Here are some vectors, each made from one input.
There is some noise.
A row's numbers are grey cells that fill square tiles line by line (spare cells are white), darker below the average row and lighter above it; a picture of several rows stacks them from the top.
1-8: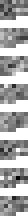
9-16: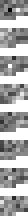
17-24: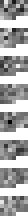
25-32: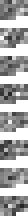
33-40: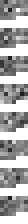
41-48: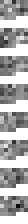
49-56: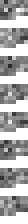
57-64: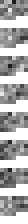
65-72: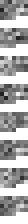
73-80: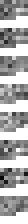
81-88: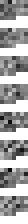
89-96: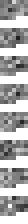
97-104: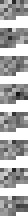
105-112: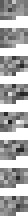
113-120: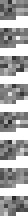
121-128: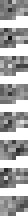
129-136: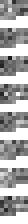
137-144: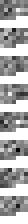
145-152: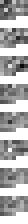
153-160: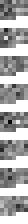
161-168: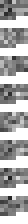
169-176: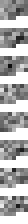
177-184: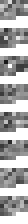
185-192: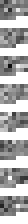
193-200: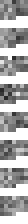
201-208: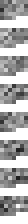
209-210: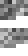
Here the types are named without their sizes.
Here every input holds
either a label and three true/false values, or a point on a line.
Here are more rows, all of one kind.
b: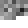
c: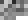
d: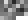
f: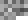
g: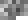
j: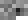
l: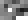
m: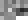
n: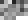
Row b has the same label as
f, j and m.
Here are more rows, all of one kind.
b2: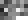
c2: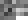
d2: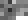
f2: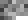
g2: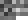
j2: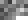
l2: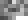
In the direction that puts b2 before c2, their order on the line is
b2, g2, c2, j2, d2, l2, f2.
